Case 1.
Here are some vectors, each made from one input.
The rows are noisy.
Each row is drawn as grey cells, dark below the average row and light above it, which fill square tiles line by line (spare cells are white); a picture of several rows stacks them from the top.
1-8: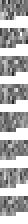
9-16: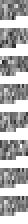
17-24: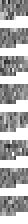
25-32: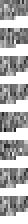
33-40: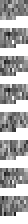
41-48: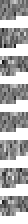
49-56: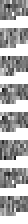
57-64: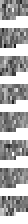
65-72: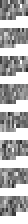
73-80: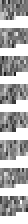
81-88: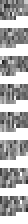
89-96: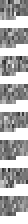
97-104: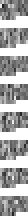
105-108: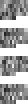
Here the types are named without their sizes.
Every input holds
a node of a tree.
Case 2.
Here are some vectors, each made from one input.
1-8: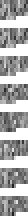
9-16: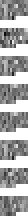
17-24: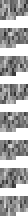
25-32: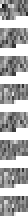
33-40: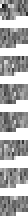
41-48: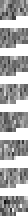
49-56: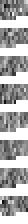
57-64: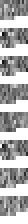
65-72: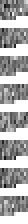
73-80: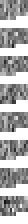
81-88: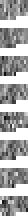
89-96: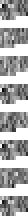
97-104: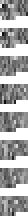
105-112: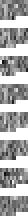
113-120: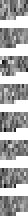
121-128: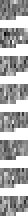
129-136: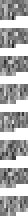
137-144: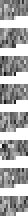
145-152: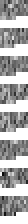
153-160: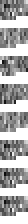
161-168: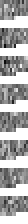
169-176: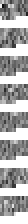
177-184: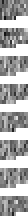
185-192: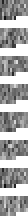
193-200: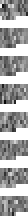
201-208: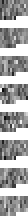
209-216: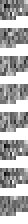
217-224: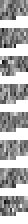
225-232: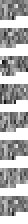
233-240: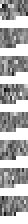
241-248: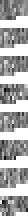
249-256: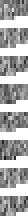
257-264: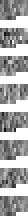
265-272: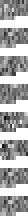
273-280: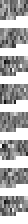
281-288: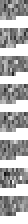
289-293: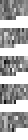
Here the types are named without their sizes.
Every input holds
a node of a tree.
